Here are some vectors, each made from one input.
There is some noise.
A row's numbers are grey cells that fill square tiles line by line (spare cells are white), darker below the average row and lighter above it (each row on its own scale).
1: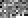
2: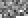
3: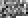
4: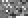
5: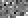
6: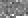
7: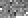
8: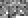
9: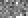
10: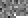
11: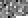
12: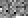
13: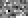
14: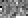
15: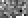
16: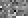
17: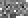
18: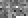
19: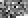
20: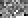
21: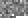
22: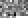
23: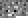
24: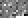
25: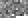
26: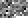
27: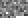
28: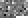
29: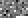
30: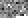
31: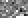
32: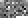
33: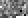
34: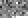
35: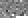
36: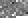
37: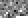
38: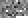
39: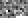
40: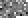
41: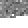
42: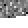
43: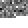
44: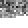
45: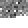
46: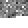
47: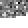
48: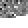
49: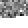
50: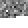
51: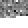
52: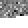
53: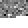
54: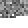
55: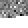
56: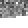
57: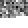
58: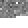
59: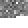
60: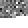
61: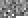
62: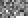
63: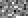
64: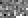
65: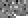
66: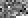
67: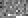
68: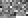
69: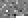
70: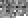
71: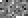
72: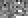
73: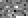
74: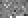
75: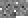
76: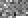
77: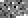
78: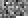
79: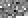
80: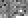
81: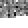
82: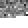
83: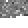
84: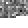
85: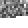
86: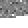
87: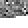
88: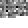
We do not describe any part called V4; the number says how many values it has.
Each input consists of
one of 6 labels and a value of V4, together with either a fixed value, or three true/false values.
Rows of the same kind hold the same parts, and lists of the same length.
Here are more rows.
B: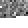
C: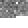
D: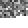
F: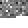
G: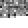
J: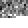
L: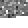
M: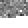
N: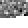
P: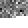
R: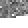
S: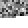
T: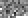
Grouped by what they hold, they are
B, C, G, L, M, N, P
D, F, J, R, S, T

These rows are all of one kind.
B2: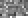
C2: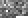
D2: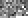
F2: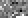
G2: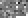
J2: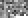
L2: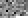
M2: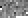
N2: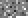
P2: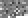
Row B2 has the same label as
G2, J2, M2 and N2.
